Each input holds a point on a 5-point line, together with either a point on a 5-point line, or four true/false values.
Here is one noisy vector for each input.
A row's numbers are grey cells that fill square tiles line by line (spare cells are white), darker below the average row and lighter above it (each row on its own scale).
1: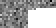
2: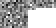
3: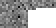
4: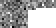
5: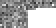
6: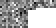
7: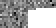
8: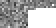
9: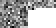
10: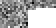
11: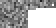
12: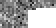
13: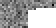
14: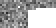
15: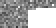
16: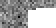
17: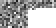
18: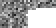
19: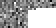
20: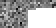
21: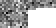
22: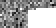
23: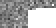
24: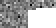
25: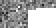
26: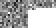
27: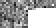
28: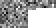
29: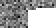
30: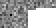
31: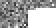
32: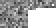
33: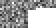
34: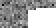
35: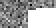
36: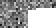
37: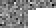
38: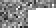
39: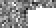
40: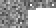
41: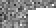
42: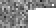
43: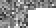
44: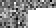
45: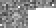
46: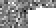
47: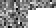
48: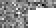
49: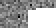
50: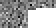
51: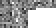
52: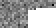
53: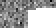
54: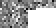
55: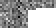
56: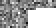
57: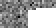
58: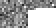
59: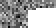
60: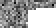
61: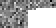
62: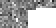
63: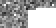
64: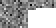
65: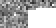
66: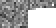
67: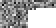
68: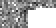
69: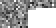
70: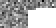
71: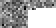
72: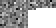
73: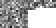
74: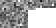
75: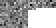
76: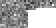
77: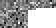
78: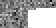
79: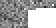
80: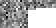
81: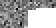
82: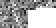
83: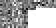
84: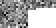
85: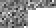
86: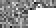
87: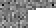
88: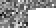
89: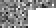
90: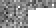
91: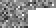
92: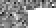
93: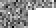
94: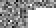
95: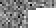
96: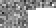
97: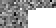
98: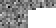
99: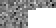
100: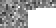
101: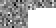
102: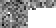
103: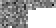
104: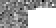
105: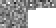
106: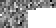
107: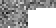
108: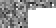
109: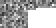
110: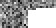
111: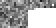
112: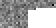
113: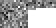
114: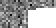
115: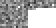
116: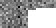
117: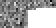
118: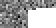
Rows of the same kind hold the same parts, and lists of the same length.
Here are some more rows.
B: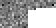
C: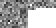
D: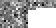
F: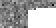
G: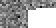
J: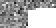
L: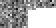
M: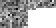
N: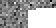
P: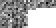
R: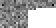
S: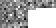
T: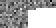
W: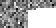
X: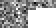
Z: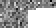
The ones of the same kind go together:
B, D, F, G, J, N, R, S, T, W, X, Z
C, L, M, P

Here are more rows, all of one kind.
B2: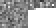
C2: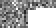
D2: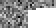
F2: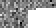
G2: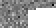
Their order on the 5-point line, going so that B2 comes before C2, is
F2, D2, G2, B2, C2.
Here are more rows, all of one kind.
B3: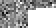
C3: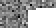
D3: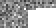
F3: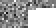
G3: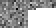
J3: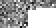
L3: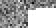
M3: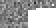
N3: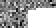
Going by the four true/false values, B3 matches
J3 and L3.
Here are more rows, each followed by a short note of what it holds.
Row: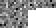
a point on a 5-point line and four true/false values
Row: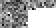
a point on each of two 5-point lines
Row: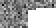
a point on a 5-point line and four true/false values
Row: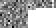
a point on each of two 5-point lines
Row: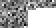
a point on each of two 5-point lines
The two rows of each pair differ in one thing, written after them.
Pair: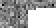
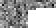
one of the four true/false values
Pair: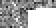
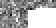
one of the four true/false values
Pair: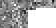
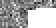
one of the four true/false values
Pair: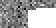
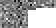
one of the four true/false values
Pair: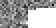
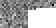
one of the four true/false values
